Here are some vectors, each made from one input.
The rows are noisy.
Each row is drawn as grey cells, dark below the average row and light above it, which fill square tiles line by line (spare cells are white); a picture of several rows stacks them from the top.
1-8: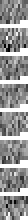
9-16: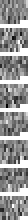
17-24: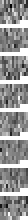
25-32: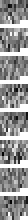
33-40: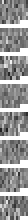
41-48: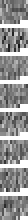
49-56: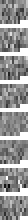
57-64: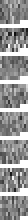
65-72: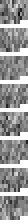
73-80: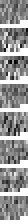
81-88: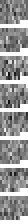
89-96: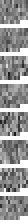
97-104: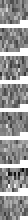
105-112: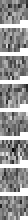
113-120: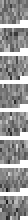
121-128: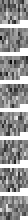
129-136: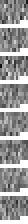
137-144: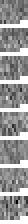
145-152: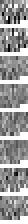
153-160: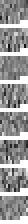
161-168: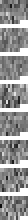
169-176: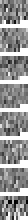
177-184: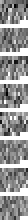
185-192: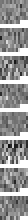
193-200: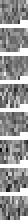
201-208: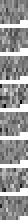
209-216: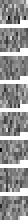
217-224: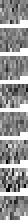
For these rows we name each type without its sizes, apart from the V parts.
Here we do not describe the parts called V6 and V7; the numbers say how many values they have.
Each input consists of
either a point on a line, a true/false value and a value of V6, or a node of a tree, or a value of V7.
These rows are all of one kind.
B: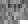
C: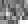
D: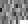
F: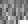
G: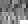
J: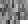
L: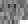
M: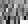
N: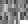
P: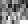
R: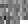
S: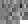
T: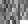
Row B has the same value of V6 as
M, P and R.
